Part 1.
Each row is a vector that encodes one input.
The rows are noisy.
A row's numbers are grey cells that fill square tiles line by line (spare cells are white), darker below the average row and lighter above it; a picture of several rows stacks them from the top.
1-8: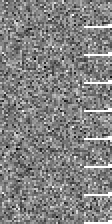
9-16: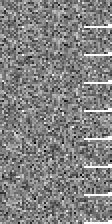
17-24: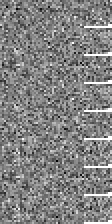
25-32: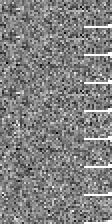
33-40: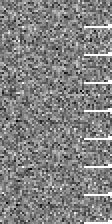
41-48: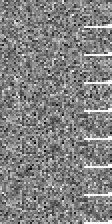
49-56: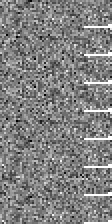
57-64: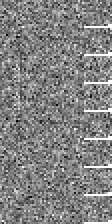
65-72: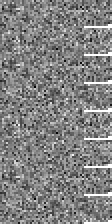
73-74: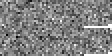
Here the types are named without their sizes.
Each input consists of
a label.
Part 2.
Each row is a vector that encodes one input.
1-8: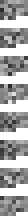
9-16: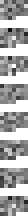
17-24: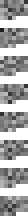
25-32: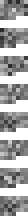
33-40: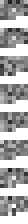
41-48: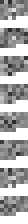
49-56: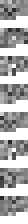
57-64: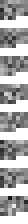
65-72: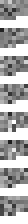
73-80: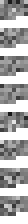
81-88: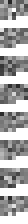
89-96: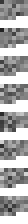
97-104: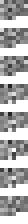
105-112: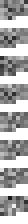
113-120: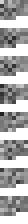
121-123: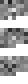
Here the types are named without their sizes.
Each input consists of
a point on a line.
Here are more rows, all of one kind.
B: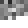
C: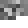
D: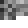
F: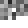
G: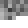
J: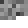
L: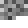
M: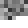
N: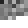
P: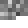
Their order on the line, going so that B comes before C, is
F, B, N, J, P, G, M, L, D, C.
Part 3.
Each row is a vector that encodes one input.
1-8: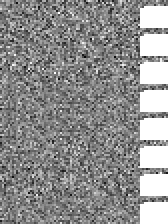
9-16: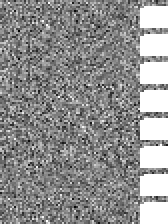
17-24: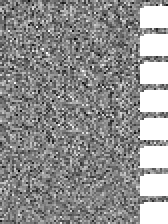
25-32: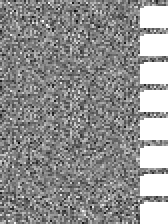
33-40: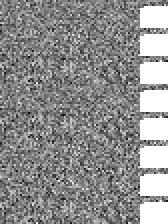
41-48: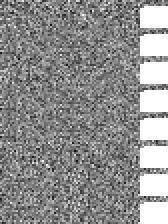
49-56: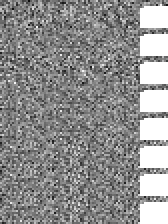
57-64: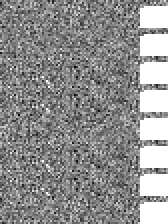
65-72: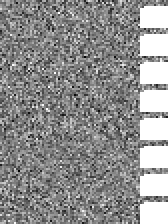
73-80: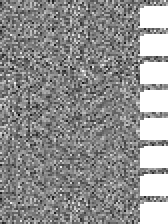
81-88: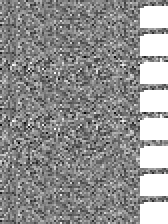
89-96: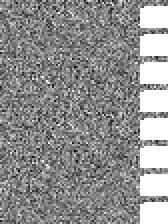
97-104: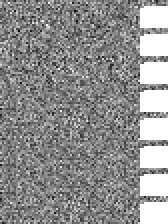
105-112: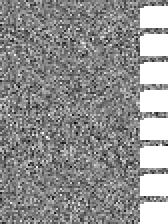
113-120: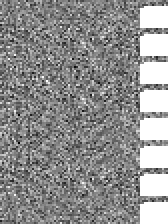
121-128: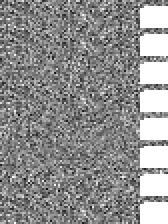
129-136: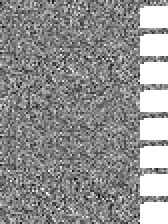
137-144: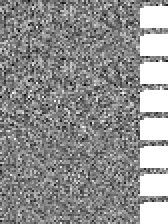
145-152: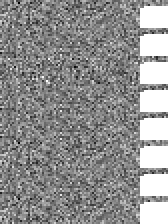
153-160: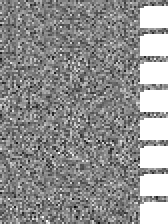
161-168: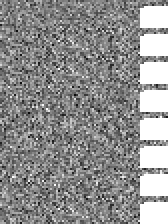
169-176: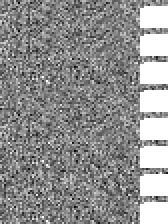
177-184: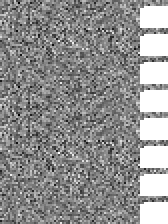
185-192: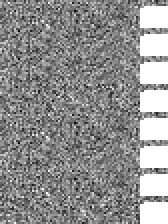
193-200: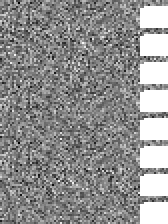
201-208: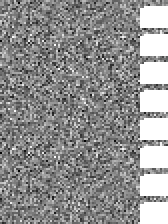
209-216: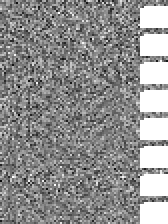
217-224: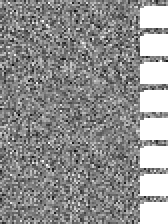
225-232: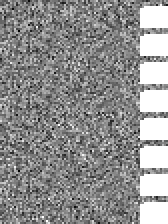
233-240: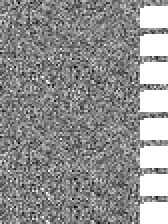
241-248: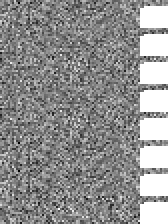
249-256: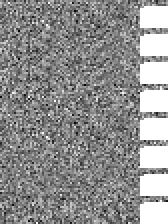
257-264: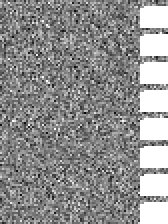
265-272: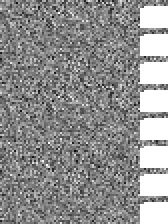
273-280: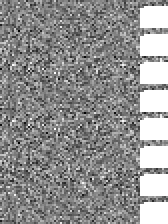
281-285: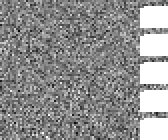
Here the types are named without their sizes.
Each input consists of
a label.
